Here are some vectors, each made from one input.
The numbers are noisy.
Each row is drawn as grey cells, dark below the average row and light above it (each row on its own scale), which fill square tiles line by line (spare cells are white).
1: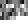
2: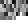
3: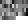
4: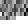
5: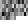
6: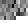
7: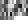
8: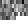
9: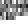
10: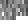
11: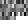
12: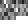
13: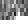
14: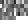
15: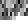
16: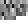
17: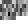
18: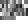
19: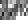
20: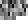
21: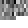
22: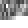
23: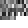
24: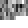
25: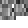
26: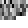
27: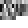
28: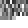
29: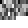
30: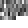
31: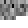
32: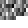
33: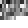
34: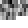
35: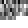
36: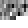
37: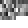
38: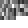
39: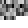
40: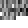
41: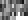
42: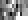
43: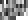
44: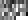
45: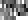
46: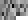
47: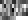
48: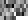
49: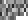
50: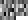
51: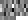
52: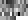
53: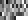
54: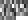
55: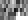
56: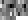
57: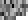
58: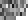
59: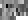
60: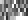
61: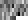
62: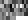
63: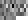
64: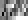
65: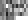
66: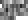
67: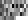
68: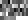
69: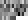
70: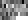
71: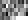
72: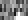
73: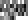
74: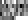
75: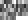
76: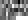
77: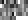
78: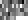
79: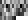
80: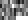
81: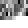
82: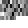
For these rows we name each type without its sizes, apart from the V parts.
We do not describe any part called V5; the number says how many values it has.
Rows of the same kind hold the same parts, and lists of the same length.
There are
2 kinds of row.
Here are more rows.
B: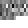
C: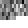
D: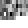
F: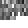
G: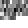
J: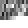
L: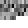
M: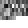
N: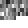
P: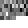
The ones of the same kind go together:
B, C, D, F, J
G, L, M, N, P

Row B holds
a point on a line and a value of V5.
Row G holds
a point on a line, three true/false values and a value of V5.
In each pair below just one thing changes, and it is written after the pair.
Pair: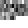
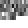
one of the three true/false values
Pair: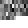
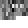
one of the three true/false values
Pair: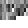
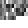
one of the three true/false values
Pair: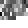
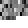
one of the three true/false values
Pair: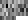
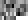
the place on the line
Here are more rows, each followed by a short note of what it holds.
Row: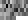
a point on a line, three true/false values and a value of V5
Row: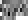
a point on a line and a value of V5
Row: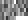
a point on a line and a value of V5
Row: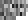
a point on a line and a value of V5
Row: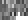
a point on a line and a value of V5
